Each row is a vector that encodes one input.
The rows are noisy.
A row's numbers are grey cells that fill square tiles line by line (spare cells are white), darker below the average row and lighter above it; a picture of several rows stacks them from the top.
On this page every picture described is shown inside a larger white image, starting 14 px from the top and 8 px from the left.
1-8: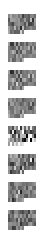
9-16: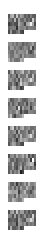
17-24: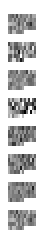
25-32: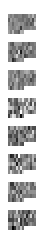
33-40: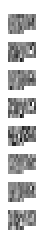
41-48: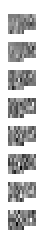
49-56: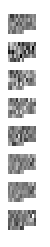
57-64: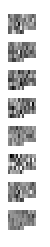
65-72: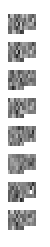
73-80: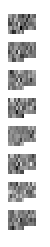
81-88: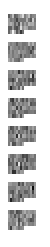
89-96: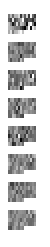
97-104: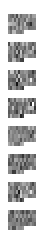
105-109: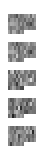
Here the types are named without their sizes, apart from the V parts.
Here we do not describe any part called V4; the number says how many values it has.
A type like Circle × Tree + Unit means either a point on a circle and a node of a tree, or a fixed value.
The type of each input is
List(Bool × (Line + V4)).
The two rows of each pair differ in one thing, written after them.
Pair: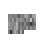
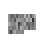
the place on the line in item 1 of the list
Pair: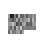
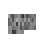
the place on the line in item 1 of the list
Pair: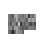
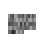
the place on the line in item 1 of the list
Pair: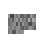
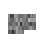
the true/false value in item 2 of the list
